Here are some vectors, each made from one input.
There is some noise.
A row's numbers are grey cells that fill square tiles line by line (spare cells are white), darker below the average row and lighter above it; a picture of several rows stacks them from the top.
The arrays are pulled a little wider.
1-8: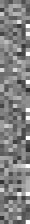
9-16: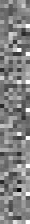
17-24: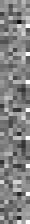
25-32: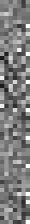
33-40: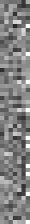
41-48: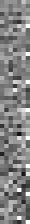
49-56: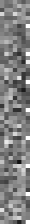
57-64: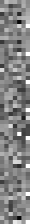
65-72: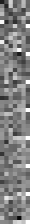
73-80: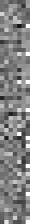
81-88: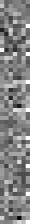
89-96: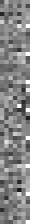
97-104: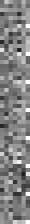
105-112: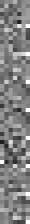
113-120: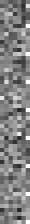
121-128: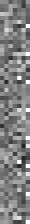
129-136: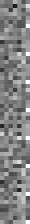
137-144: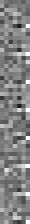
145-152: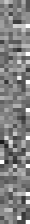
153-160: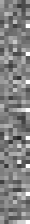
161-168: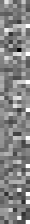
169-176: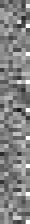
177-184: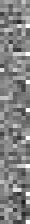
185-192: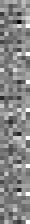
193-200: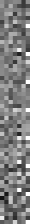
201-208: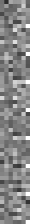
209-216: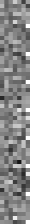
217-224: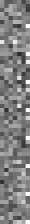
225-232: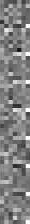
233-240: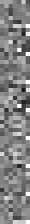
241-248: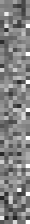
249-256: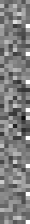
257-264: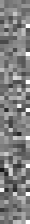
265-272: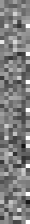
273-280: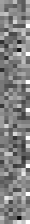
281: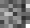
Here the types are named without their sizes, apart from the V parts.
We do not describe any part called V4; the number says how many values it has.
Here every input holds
either a point on a circle, or a list of items, each a true/false value and a value of V4.
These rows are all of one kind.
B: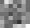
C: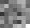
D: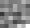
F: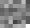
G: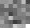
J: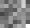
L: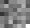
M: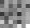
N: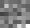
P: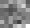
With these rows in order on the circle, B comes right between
D and G.
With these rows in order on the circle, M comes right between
D and N.
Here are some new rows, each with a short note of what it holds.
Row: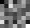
the empty list
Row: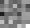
a point on a circle
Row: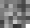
a list of two items
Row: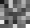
the empty list
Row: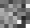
a list of one item
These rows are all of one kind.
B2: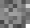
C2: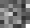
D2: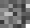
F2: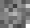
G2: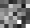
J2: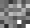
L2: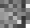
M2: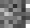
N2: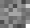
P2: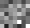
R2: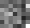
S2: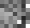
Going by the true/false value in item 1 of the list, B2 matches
F2, J2, N2 and P2.
